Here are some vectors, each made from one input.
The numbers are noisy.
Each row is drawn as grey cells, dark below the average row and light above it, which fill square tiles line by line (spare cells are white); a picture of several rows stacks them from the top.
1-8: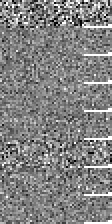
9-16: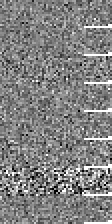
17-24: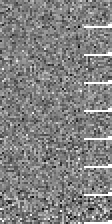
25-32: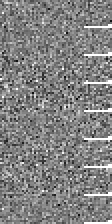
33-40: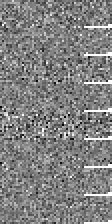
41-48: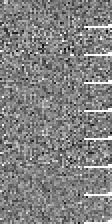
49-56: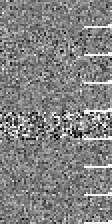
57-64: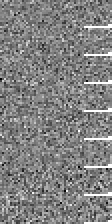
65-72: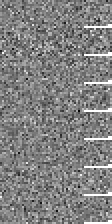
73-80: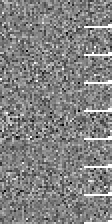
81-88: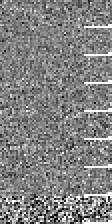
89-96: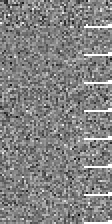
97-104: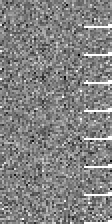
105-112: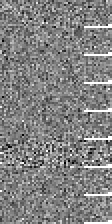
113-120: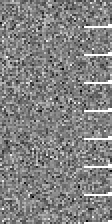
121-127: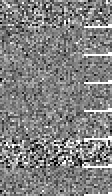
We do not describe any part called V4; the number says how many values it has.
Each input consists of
a list of up to two items, each a point on a 5-point line, a true/false value and a value of V4.
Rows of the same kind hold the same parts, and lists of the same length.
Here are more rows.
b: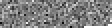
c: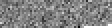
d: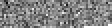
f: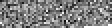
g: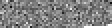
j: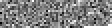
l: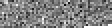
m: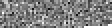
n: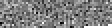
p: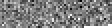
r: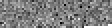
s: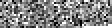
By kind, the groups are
b, c, d, g, j
f, l, m, n, p, r
s

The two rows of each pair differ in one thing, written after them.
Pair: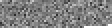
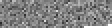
the place on the 5-point line in item 2 of the list
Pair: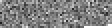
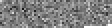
the true/false value in item 2 of the list
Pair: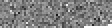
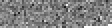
the true/false value in item 2 of the list
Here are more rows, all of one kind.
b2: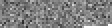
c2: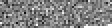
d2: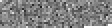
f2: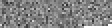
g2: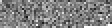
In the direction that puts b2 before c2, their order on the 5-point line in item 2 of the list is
f2, g2, d2, b2, c2.
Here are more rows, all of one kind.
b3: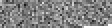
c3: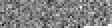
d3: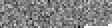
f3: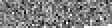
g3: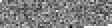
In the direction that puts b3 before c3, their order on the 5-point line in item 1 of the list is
d3, b3, c3, g3, f3.
